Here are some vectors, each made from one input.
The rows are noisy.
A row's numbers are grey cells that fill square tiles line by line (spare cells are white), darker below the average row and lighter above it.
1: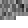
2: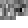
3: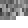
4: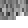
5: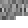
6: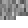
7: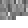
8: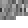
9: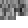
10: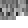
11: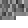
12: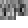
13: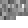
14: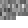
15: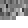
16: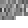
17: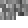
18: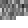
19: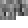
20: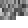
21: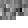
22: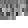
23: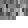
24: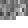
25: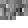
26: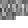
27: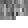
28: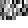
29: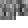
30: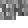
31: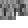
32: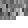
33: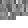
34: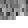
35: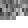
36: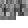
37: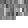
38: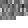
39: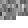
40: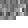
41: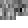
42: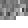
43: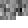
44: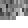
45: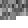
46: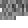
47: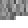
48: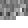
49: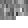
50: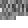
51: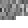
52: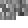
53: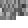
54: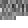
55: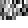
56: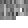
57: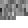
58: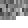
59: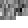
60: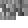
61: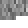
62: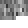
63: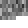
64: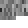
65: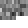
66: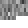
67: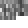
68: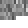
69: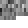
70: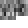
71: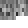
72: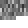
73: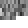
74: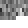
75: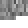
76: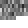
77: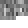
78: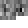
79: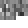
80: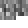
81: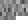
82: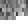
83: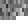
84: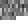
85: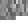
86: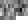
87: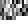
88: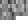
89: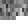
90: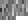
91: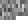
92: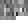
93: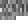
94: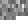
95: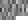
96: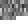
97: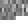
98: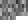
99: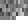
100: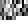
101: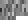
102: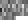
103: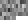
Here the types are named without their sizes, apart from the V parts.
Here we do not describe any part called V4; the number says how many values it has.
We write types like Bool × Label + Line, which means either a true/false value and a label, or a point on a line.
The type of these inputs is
List(Bool × V4).
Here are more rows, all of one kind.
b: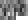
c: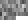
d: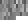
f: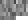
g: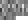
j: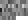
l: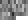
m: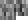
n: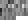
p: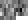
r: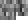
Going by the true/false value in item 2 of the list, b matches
d, f and p.
